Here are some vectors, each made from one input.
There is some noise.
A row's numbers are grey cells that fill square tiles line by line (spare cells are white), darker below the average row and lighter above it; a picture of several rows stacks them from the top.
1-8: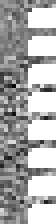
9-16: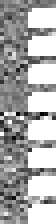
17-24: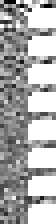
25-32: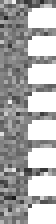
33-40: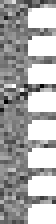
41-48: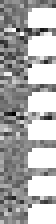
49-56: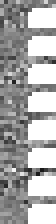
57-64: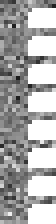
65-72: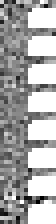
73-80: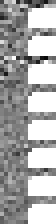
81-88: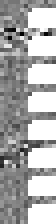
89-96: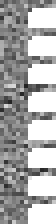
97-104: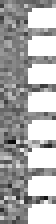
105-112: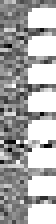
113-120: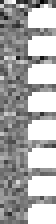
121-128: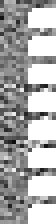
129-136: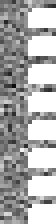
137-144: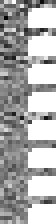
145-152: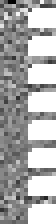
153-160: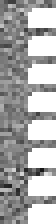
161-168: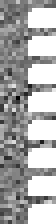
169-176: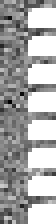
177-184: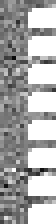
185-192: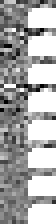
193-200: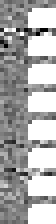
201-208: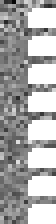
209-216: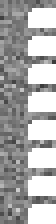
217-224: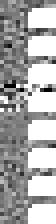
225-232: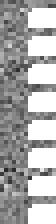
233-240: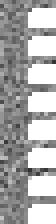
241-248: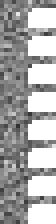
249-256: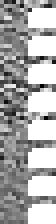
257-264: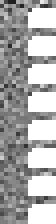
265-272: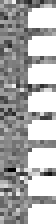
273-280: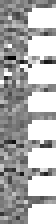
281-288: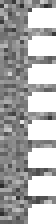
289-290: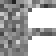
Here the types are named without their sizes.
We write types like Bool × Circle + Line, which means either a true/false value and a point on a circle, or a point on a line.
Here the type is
Bool × Label × List(Line).
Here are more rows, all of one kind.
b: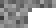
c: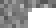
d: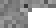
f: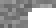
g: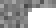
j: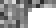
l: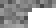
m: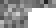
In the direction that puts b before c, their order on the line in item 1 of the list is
l, j, f, m, d, b, g, c.
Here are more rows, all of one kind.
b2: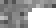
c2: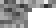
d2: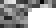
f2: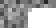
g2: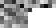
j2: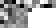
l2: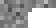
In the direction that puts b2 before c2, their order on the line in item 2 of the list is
b2, l2, j2, g2, c2, f2, d2.
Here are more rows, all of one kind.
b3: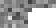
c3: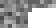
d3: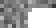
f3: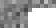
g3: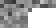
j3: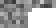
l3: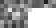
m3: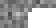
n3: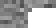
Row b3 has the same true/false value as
d3, f3 and n3.
